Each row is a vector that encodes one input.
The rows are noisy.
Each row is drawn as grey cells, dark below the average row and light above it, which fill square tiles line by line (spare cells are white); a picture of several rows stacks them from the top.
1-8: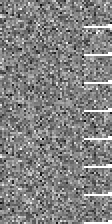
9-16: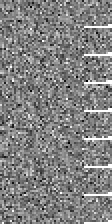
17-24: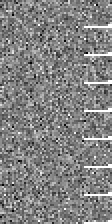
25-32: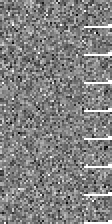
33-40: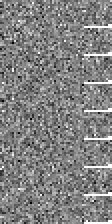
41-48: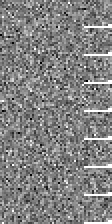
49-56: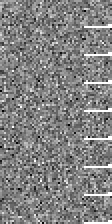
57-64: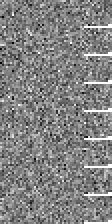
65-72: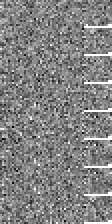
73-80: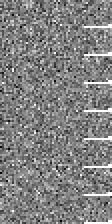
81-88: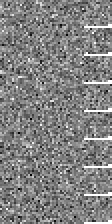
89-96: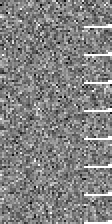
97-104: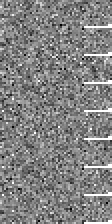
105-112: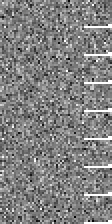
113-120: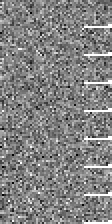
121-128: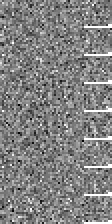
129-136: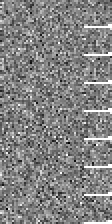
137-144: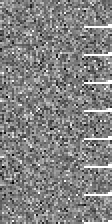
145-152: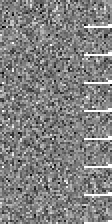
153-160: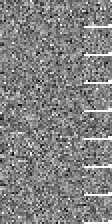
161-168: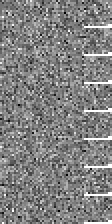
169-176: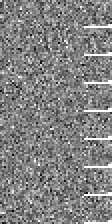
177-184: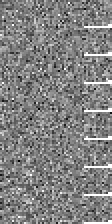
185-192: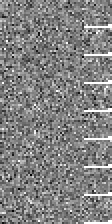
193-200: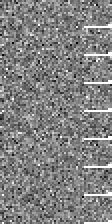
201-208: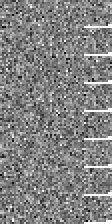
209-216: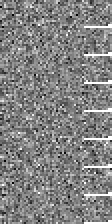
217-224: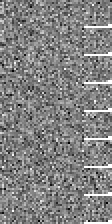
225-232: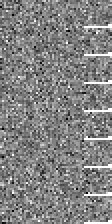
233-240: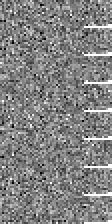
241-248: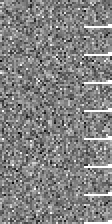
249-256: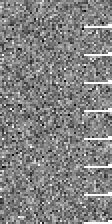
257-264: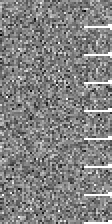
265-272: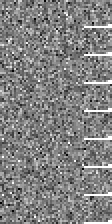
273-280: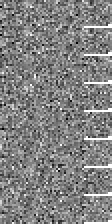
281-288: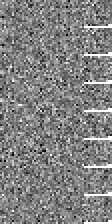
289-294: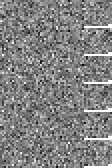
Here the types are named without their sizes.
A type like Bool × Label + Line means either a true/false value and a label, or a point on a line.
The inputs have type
(Bool × Circle + Tree) × Line.
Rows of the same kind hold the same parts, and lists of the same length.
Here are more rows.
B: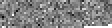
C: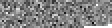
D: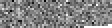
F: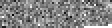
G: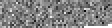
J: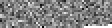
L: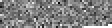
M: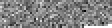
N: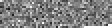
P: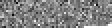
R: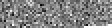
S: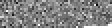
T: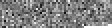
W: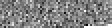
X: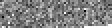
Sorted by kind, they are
B, C, D, G, M, X
F, J, L, N, P, R, S, T, W

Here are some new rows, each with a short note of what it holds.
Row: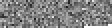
a point on a circle, a point on a line and a true/false value
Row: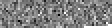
a point on a circle, a point on a line and a true/false value
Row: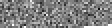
a point on a line and a node of a tree
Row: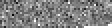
a point on a line and a node of a tree
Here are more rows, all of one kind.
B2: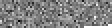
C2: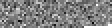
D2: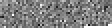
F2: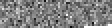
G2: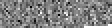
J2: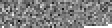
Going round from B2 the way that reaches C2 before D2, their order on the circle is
B2, G2, F2, C2, D2, J2.
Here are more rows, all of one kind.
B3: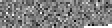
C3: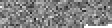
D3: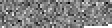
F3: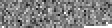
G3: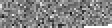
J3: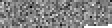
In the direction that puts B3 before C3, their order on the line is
B3, D3, G3, J3, C3, F3.
